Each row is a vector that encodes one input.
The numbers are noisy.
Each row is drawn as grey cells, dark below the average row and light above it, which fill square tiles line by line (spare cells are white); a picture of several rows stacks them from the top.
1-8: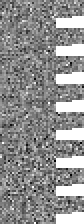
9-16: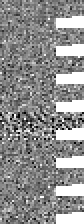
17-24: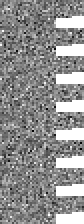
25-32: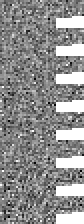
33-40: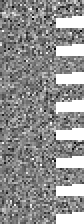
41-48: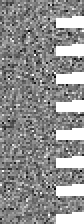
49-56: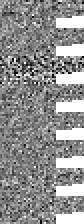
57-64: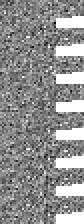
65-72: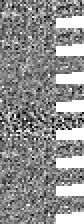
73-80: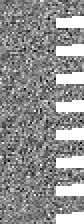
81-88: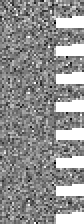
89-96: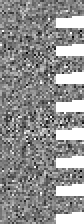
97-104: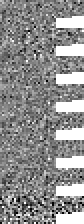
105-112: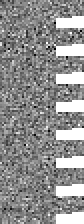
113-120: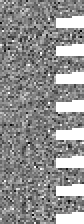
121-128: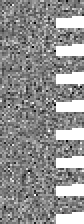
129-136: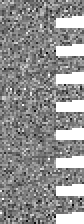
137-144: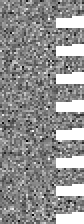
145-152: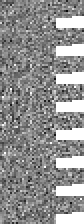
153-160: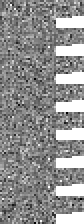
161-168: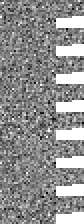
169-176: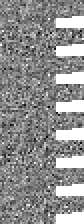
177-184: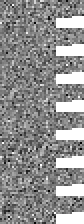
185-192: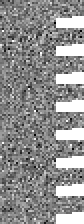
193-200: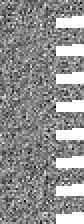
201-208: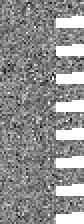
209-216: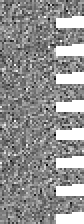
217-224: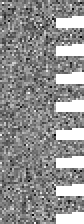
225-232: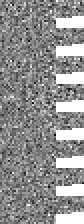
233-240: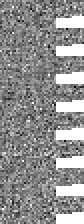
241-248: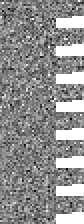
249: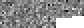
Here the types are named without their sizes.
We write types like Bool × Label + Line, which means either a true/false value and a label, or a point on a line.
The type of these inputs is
List(Line).
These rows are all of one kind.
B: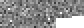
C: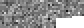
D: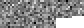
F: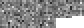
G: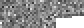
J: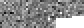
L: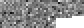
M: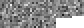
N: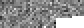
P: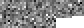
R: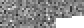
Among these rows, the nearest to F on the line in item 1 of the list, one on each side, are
D and R.
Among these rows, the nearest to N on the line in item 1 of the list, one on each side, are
G and M.
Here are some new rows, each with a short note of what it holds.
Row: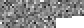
a list of two items
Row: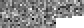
a list of one item
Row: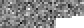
a list of one item
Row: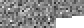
a list of three items
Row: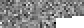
a list of three items
